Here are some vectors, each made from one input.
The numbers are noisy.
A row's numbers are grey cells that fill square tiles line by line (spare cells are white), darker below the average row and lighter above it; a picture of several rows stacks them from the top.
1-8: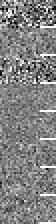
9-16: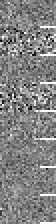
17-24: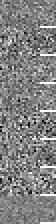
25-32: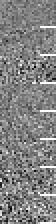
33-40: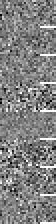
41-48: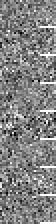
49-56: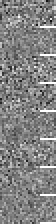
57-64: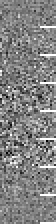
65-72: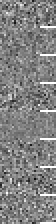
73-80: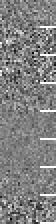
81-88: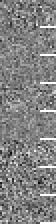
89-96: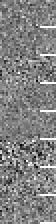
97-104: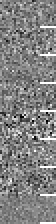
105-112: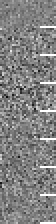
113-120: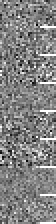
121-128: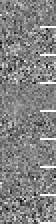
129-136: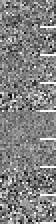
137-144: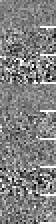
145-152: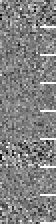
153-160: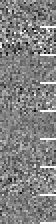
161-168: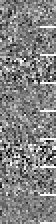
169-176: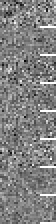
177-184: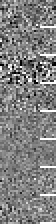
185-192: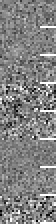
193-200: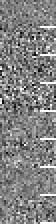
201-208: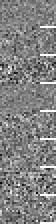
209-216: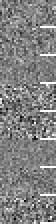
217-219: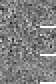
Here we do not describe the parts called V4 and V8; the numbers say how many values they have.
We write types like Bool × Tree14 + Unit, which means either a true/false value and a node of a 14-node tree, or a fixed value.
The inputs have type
(Line5 + (Tree7 + Tree9) × V4) × V8.
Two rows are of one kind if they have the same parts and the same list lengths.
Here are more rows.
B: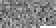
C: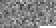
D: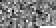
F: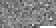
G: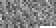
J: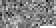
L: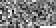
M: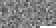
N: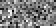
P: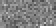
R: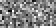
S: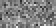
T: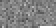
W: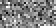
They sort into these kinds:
B, D, G, M
C, L, P, R, T, W
F, J, N, S

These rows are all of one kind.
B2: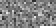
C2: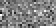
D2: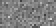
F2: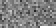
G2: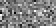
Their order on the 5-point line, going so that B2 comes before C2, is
B2, F2, D2, G2, C2.
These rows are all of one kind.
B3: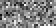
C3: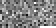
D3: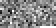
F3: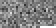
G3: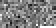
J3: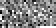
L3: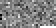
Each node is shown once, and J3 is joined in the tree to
D3 and F3.
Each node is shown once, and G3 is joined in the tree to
C3 and D3.
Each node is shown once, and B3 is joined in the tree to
D3 and L3.
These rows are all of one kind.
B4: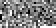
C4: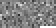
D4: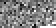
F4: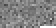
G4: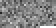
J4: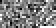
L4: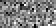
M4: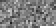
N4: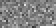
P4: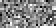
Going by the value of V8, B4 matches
F4 and J4.
